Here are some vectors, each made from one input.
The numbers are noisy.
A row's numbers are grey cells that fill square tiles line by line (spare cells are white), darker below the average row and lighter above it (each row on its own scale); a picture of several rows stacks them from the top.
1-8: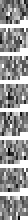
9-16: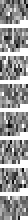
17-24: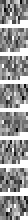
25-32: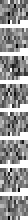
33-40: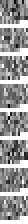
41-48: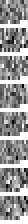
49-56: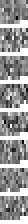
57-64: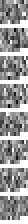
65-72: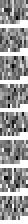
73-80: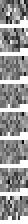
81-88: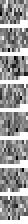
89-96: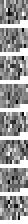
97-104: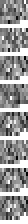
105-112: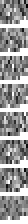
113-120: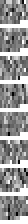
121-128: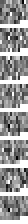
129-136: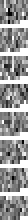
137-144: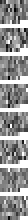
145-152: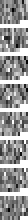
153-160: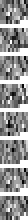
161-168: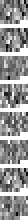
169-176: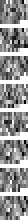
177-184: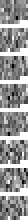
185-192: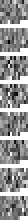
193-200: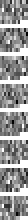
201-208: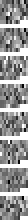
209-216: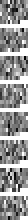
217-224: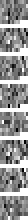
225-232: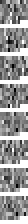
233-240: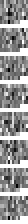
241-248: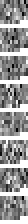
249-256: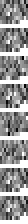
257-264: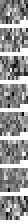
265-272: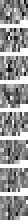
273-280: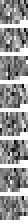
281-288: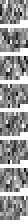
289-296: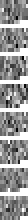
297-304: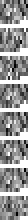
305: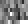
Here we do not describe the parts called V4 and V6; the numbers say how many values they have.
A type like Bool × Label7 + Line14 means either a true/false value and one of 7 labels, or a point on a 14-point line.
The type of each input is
Bool × V6 + (Circle10 + Unit) × Line8 × V4.
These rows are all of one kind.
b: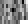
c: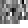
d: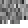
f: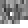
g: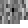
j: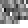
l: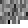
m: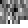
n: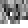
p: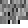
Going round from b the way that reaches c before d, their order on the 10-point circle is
b, m, l, c, j, f, n, p, g, d.
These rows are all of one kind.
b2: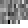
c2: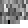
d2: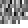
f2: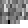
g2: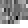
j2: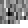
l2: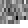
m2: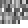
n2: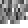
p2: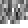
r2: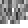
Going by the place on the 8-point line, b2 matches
f2 and j2.
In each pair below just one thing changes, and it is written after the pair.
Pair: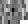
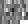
the place on the 10-point circle
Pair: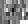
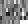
the value of V4
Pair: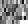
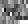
the value of V4
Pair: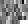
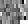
the place on the 10-point circle
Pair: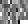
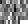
the place on the 10-point circle
